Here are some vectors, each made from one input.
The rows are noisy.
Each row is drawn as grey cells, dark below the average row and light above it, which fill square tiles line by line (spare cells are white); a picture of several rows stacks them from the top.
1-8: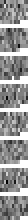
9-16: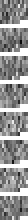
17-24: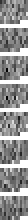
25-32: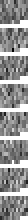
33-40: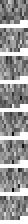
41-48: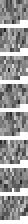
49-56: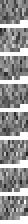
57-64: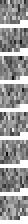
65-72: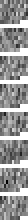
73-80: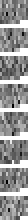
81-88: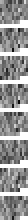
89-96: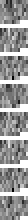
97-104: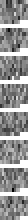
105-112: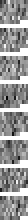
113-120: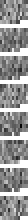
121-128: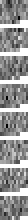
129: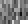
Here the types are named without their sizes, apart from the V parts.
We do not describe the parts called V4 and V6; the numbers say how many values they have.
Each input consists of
either a point on a line, or a true/false value and a value of V4, or a value of V6.
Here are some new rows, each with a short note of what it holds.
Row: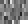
a point on a line
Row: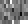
a point on a line
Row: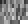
a true/false value and a value of V4
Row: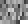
a true/false value and a value of V4
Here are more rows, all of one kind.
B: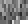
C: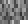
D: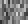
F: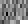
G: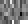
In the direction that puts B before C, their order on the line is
G, B, C, F, D.
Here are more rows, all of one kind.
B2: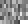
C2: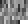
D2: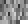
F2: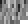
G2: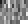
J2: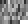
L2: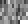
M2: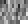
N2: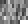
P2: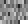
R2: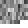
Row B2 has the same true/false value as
D2, P2 and R2.
